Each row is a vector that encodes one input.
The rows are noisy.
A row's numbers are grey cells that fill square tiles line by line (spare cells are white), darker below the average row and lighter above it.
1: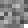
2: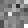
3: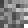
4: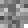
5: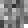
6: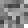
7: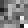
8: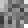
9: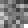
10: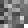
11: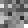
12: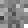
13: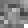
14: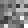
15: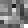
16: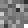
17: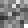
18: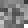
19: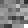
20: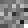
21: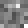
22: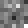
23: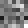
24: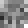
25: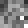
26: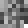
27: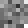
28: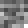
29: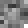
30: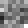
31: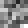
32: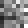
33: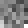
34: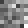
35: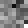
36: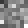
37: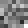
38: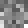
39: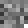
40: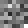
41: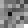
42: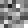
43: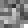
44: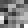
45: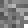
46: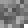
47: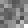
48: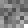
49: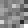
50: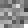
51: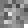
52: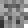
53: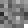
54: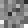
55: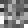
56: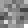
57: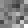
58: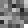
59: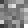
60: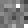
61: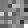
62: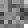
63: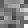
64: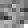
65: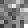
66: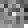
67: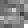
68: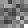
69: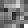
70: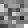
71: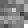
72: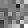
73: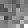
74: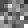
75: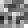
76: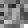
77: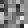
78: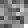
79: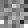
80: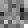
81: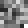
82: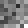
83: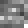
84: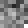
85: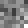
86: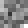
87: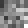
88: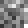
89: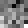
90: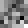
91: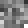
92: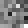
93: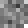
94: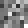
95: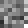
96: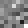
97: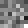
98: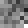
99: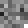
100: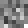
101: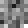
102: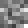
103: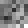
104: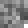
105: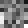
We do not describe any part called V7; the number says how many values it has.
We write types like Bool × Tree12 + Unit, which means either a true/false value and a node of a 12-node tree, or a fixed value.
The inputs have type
(Bool × Bool × Bool × Bool + Line6) × V7.
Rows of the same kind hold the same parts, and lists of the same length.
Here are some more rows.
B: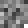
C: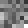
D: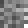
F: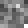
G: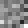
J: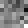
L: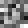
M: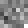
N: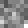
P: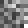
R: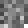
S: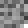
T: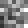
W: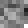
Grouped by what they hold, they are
B, C, F
D, G, J, L, M, N, P, R, S, T, W

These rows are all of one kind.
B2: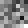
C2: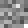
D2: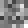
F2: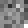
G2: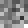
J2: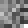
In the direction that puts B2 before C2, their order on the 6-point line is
B2, G2, C2, J2, F2, D2.
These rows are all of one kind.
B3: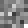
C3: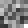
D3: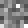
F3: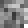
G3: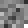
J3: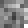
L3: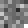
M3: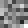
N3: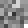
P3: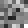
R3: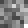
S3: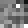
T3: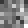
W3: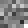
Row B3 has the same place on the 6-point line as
G3, P3 and S3.
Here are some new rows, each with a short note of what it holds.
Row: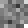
four true/false values and a value of V7
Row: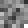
a point on a 6-point line and a value of V7
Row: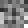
a point on a 6-point line and a value of V7
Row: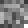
a point on a 6-point line and a value of V7
